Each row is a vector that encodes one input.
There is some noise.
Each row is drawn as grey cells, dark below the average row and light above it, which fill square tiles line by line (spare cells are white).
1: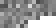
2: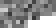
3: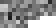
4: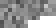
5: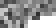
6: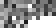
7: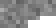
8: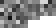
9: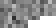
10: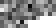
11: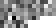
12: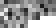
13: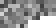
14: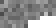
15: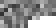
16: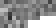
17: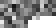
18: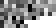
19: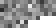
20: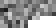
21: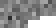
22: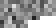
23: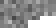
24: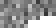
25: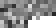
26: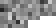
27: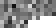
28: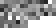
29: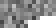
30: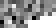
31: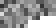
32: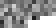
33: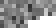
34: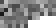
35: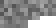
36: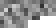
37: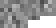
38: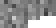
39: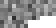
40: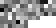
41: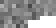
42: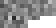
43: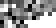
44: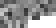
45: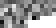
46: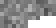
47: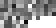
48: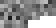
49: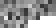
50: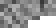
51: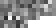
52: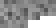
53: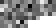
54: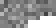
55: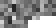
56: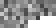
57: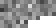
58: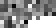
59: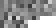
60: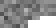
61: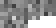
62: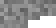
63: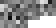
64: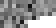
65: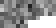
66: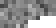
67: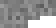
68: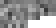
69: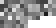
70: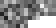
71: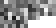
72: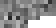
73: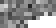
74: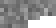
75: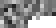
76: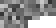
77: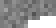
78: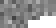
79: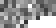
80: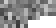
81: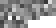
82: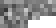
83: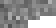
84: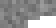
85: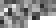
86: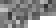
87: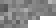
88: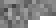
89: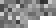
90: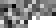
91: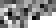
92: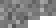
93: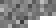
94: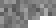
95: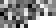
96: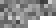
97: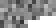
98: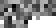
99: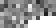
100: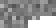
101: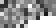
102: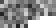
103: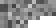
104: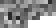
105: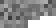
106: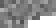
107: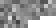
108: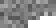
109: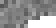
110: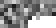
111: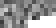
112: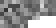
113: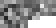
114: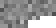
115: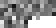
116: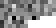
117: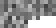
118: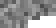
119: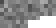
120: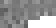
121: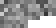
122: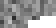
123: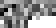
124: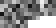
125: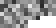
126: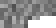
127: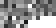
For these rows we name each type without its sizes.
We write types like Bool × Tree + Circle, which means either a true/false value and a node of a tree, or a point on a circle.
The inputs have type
(Label + Tree) × (Tree + Unit).
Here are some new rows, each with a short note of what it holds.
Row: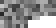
a node of a tree
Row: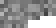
a node of each of two trees
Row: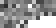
a label and a node of a tree
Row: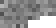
a node of a tree
